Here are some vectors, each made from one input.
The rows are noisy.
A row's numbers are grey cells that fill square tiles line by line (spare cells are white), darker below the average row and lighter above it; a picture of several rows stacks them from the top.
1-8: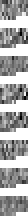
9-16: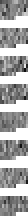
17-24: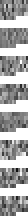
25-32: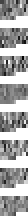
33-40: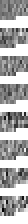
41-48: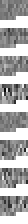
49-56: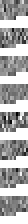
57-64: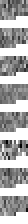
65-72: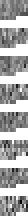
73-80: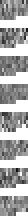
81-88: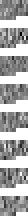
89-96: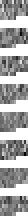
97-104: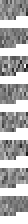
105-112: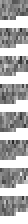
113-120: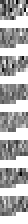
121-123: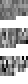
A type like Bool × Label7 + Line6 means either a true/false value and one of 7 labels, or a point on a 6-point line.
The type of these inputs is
Circle9 + Label4.
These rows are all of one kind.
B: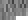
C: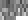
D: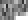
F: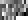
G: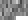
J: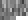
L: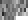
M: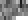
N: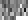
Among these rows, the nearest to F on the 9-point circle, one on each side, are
G and L.
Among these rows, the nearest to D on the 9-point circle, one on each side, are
B and J.
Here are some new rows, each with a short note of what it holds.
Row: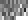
a point on a 9-point circle
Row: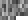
a point on a 9-point circle
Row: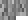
one of 4 labels
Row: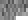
a point on a 9-point circle
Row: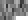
a point on a 9-point circle
